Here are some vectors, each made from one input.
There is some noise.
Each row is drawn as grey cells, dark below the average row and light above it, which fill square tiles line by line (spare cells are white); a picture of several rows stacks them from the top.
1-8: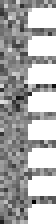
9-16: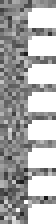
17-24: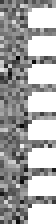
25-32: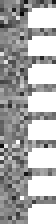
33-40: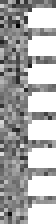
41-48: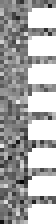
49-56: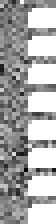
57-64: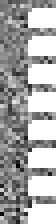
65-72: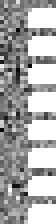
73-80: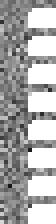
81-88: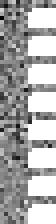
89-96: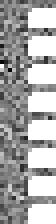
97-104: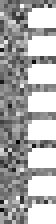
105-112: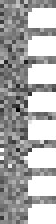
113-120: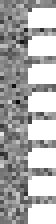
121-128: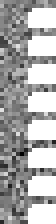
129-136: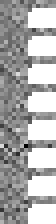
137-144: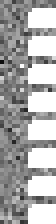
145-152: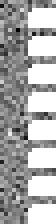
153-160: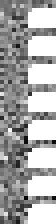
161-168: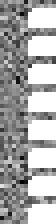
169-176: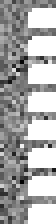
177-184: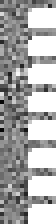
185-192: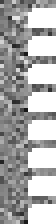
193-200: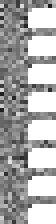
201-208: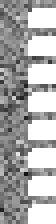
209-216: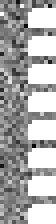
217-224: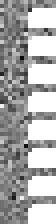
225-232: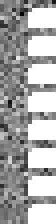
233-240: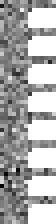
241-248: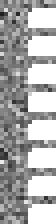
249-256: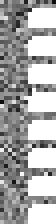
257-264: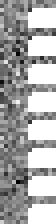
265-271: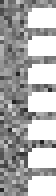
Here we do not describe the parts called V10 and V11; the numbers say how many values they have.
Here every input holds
either a point on a 5-point line and four true/false values, or a point on a 6-point line and a value of V10, or a value of V11.
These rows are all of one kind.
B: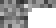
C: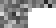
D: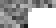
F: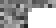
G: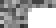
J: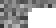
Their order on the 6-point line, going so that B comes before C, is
B, J, F, D, C, G.
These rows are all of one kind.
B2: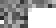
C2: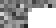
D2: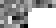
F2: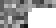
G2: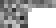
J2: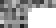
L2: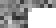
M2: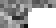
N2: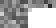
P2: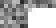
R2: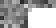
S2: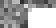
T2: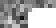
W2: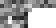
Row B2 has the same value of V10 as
N2, P2 and W2.
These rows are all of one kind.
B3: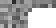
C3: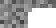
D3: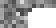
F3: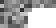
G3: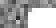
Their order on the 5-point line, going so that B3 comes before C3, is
D3, B3, C3, F3, G3.
